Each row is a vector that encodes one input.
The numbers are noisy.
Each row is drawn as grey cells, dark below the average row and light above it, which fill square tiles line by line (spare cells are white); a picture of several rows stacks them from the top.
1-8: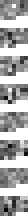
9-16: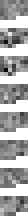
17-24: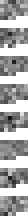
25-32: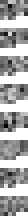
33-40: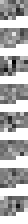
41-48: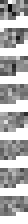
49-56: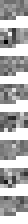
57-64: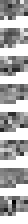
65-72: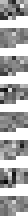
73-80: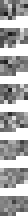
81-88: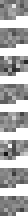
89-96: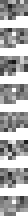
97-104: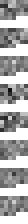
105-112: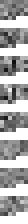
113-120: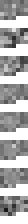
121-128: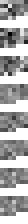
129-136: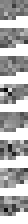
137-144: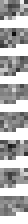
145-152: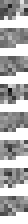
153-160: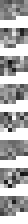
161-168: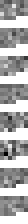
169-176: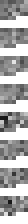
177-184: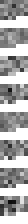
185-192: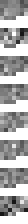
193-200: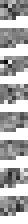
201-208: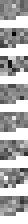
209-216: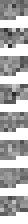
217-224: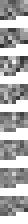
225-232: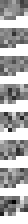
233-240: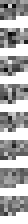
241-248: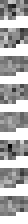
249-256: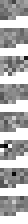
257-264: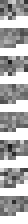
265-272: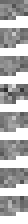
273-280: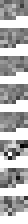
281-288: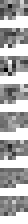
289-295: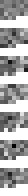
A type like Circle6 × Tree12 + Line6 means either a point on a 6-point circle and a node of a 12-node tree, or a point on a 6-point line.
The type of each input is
(Bool × Bool × Bool × Bool + Label5) × Label5.
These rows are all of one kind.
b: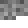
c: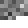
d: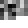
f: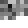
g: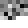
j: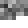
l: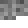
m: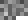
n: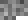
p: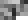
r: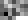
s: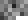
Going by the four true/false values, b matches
c, l, m and n.
